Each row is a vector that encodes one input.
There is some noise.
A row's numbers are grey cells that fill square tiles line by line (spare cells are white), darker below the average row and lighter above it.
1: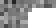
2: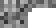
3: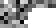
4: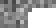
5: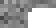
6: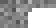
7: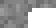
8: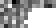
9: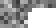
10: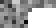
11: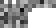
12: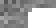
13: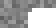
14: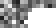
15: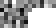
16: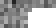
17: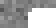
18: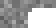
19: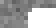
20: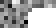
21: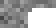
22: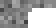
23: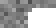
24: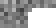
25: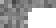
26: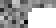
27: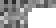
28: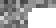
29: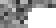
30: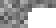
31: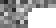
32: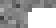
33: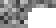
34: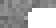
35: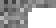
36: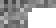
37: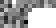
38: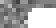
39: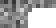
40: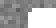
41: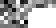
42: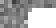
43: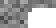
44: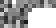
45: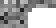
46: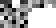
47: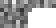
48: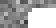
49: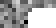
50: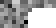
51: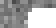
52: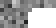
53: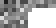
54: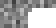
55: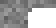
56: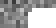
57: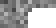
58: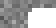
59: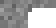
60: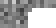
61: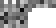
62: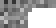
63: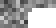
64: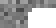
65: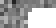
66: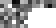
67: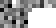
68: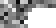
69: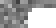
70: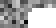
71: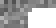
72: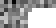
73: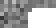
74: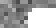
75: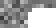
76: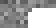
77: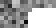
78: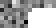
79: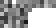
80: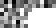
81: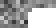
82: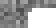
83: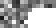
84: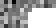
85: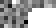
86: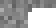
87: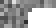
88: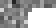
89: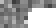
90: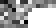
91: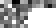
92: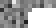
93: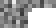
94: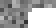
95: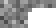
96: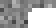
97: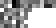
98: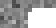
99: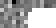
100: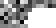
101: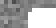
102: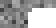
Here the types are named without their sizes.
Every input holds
two labels, together with either a label, or a point on a line.
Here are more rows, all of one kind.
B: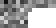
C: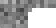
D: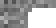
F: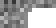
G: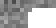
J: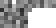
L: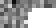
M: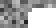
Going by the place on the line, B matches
G and J.
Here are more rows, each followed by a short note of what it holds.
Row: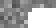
three labels
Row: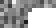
three labels
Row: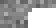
three labels
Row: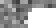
two labels and a point on a line
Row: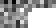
three labels
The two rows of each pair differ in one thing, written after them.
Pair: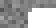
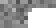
the place on the line
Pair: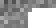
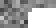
one of the two labels
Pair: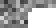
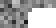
the place on the line
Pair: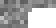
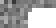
the place on the line
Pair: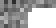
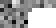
one of the two labels
